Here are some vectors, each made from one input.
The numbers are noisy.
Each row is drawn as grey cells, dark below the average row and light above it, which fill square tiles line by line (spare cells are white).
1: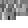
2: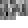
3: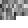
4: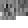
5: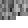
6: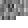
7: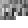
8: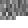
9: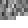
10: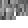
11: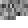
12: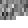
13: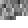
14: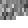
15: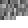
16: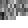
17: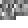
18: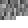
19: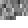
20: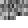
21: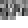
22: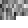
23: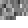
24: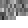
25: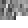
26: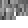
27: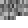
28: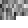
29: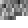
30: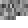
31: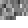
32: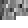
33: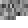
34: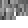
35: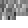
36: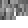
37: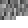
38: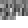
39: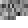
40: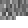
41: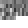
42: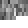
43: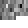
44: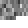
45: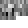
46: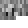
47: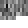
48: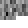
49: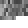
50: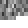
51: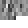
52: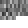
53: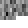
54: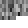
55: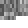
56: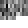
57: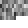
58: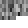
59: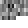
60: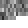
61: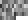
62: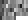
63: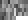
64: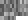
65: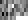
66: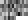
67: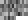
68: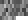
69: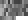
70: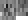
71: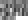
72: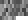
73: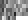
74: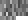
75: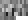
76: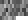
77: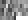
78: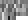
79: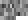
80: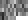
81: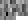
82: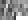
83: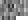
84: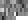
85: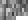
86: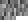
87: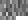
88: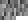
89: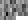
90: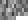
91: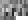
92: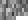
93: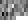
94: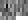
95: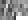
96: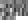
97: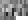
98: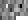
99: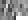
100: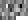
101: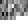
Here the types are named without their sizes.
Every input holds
either a point on a circle, or a point on a line.
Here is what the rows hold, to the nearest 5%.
About 55% of them hold a point on a circle. The rest hold a point on a line.
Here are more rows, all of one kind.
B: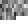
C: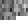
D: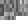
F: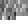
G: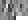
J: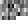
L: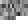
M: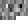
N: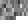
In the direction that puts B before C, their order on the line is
B, F, G, M, C, J, D, L, N.
